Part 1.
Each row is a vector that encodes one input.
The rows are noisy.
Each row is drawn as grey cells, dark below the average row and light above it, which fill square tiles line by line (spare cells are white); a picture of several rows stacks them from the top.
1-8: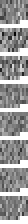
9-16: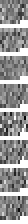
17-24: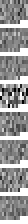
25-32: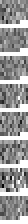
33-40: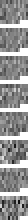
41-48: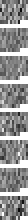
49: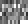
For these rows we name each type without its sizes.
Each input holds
a label.
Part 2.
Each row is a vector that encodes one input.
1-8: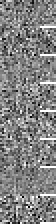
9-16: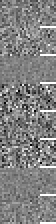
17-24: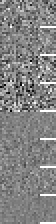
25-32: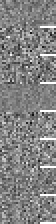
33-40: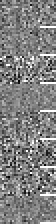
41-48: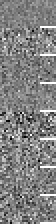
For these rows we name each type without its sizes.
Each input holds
a point on a line.
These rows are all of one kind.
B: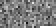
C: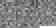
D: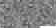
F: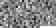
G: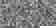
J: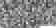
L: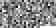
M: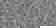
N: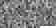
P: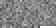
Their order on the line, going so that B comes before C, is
P, M, N, B, L, D, C, G, F, J.
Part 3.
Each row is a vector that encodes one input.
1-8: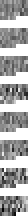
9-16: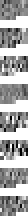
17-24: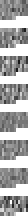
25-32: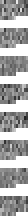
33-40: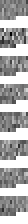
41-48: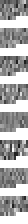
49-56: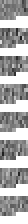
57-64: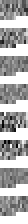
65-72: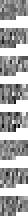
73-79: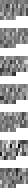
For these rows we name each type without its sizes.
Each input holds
a point on a circle.
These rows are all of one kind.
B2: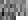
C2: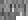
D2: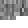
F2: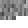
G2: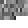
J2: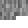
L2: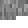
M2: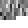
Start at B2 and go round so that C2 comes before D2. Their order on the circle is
B2, M2, C2, D2, G2, L2, J2, F2.
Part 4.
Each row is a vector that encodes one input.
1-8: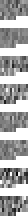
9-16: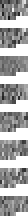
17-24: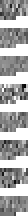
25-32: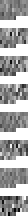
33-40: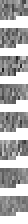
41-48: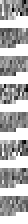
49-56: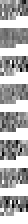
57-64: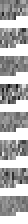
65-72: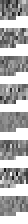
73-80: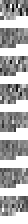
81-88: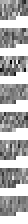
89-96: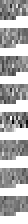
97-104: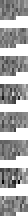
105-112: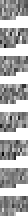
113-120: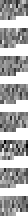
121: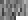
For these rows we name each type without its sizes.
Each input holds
a point on a line.
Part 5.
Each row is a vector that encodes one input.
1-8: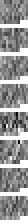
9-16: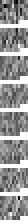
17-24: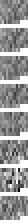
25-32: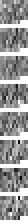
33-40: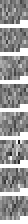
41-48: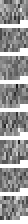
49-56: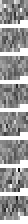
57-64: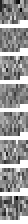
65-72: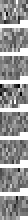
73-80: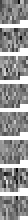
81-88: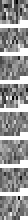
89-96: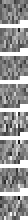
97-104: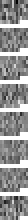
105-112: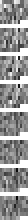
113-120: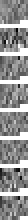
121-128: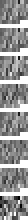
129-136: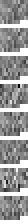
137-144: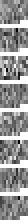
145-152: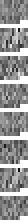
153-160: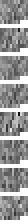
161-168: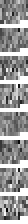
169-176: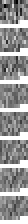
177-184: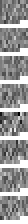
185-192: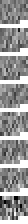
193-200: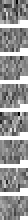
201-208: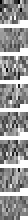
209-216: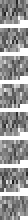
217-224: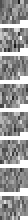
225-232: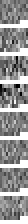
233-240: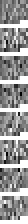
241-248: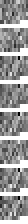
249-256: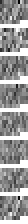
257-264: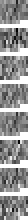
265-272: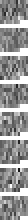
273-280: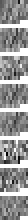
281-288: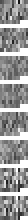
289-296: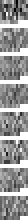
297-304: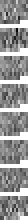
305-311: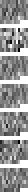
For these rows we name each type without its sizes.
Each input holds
a point on a line.
